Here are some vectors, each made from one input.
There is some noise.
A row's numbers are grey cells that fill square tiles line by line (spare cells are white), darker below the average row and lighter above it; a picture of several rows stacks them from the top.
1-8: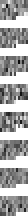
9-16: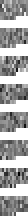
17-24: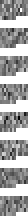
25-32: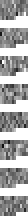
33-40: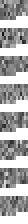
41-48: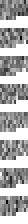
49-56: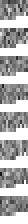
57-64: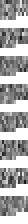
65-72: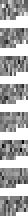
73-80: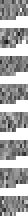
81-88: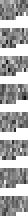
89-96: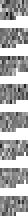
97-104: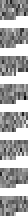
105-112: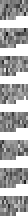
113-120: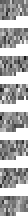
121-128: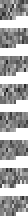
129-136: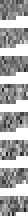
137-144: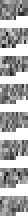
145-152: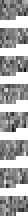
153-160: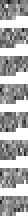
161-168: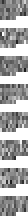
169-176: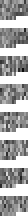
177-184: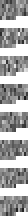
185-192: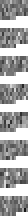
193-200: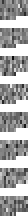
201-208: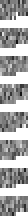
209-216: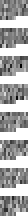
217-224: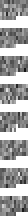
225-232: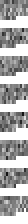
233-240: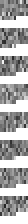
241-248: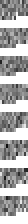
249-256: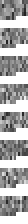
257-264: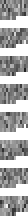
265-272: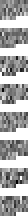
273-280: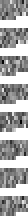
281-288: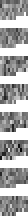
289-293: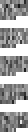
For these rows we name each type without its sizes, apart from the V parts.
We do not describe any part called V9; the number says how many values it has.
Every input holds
a value of V9, together with a list of points on a line.
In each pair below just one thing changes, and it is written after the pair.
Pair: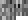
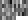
the place on the line in item 2 of the list
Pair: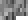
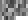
the place on the line in item 2 of the list
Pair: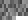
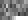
the place on the line in item 2 of the list
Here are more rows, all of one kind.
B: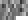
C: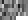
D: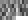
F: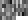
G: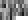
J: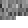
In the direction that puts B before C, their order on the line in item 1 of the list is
F, B, J, G, C, D.
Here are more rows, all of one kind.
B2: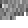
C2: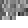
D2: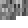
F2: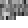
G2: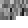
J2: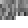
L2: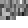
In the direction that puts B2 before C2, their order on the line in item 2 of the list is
B2, L2, C2, D2, J2, F2, G2.
